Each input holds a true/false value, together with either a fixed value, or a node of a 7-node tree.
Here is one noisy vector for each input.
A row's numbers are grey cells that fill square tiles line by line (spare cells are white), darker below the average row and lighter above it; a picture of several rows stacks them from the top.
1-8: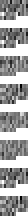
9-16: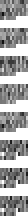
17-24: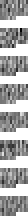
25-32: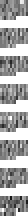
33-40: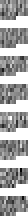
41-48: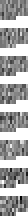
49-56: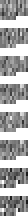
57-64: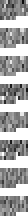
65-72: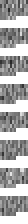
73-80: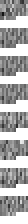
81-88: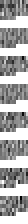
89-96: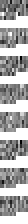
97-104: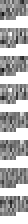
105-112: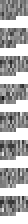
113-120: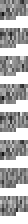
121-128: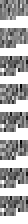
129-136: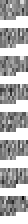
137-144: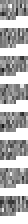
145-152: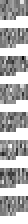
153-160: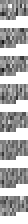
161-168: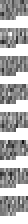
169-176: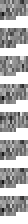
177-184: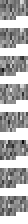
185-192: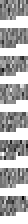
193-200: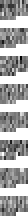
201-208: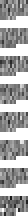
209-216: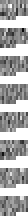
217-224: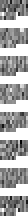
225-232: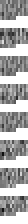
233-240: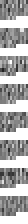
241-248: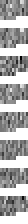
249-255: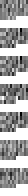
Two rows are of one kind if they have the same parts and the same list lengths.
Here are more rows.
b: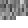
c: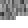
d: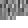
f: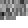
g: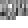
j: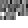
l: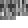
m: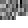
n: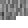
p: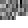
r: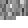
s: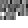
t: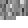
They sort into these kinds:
b, c, d, f, g, l, n, r, t
j, m, p, s

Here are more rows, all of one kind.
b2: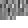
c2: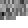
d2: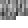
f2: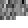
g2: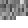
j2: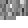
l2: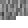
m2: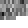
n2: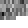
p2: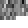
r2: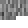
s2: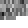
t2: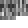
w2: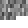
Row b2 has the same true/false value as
g2, j2 and t2.
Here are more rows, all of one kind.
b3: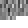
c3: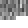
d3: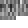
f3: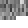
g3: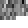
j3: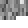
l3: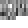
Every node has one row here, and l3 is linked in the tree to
j3.
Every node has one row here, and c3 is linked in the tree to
b3 and f3.
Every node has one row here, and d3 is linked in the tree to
f3 and g3.
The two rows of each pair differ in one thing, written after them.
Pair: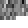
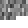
the node of the tree
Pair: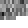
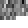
the node of the tree
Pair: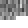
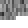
the true/false value
